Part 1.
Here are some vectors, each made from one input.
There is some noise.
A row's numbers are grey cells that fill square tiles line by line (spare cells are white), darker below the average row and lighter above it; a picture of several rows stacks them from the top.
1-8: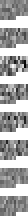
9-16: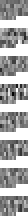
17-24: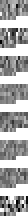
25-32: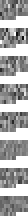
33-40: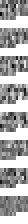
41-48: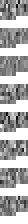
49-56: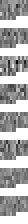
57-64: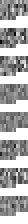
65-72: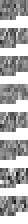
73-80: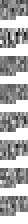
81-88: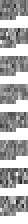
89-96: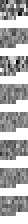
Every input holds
a point on an 11-point circle.
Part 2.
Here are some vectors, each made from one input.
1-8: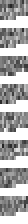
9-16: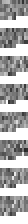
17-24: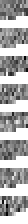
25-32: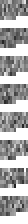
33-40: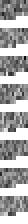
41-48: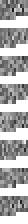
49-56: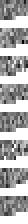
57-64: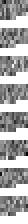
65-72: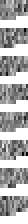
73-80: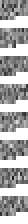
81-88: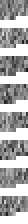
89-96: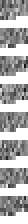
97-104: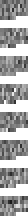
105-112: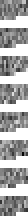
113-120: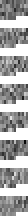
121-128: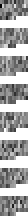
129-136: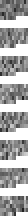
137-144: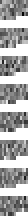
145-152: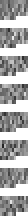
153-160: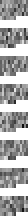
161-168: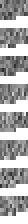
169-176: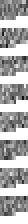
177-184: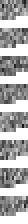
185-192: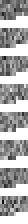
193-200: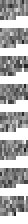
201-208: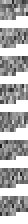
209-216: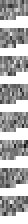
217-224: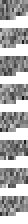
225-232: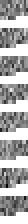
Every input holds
a point on a 20-point circle.
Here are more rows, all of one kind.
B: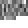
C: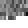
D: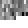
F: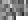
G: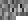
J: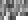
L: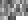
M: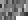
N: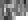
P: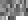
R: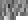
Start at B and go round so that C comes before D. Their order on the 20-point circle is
B, R, J, L, P, C, M, N, G, F, D.
